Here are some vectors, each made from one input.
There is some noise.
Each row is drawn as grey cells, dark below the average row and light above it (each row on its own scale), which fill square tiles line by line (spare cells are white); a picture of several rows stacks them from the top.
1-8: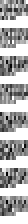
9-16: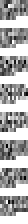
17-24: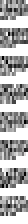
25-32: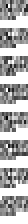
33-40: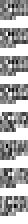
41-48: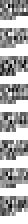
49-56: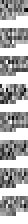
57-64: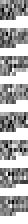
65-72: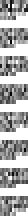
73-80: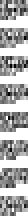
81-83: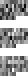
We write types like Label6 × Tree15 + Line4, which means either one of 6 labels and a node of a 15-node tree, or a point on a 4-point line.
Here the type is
(Bool × Bool × Bool + Unit) × Line6 + Line5.
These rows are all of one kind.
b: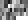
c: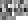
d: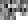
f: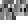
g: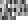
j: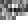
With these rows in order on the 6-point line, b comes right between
d and f.
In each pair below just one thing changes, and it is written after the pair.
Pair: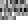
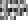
one of the three true/false values
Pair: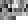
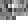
one of the three true/false values
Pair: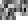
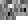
one of the three true/false values
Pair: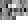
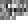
the place on the 6-point line
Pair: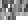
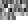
one of the three true/false values
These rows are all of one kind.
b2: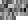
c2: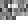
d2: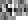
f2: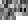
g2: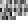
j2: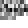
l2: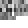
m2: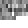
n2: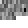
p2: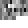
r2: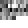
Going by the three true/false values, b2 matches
j2 and r2.
